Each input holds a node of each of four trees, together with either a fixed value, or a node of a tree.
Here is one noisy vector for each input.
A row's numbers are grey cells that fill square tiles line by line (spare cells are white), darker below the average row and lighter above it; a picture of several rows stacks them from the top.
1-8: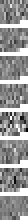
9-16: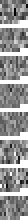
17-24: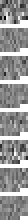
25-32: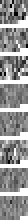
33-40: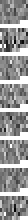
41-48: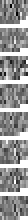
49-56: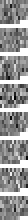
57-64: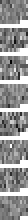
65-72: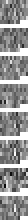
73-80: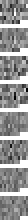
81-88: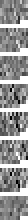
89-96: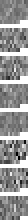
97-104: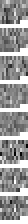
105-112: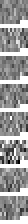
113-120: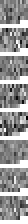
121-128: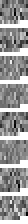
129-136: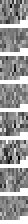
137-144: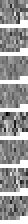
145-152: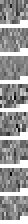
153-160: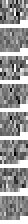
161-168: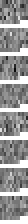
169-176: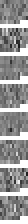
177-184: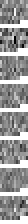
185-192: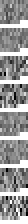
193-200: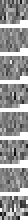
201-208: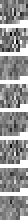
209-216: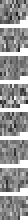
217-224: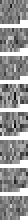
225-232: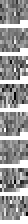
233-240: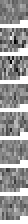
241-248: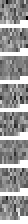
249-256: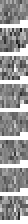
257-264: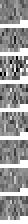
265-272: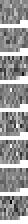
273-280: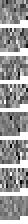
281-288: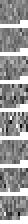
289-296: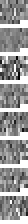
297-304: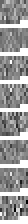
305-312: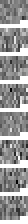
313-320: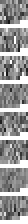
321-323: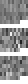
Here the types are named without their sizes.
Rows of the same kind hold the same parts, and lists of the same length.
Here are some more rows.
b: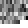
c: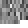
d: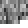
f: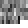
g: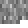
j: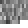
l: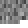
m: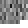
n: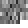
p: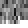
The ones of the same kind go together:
b, f, j, m
c, d, g, l, n, p

